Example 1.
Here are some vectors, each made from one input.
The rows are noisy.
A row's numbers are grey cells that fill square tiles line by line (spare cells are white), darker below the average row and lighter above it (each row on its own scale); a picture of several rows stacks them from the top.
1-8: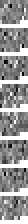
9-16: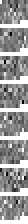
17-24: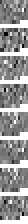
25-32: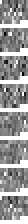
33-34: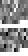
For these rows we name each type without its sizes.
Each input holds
three true/false values.
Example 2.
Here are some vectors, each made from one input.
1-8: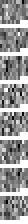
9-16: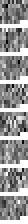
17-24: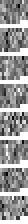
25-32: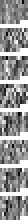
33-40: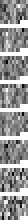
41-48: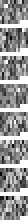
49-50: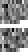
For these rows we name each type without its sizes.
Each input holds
a point on a line.
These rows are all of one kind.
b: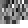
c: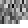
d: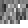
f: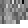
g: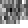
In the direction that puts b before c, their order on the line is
g, b, d, f, c.
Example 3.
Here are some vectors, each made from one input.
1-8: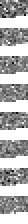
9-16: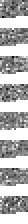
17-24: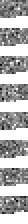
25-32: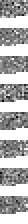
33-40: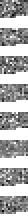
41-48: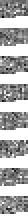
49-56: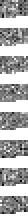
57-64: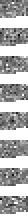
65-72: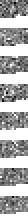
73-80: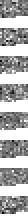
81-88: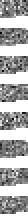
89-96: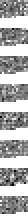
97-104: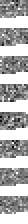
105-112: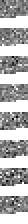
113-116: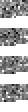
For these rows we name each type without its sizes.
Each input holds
five true/false values.
